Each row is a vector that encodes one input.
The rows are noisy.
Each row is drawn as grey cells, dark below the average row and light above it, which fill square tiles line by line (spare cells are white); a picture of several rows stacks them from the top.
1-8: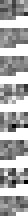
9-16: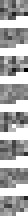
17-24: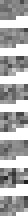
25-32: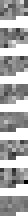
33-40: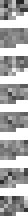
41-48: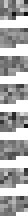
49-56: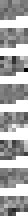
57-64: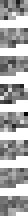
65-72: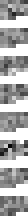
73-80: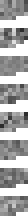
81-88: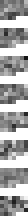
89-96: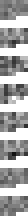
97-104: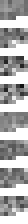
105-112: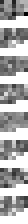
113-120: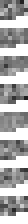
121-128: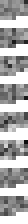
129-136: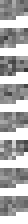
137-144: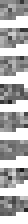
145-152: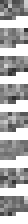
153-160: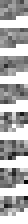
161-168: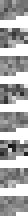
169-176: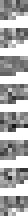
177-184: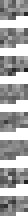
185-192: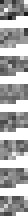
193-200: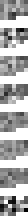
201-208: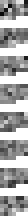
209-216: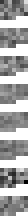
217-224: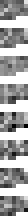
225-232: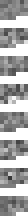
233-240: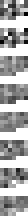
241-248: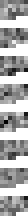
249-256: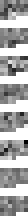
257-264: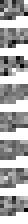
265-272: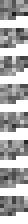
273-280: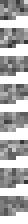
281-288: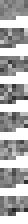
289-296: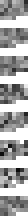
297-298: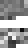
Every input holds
a point on a 3-point line and a point on a 5-point line.
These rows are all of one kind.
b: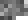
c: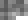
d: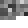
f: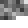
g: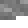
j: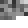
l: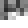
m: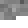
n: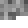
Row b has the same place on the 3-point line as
c and l.
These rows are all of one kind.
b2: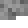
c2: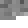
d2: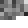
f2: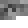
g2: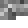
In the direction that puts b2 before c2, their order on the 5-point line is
g2, b2, d2, c2, f2.
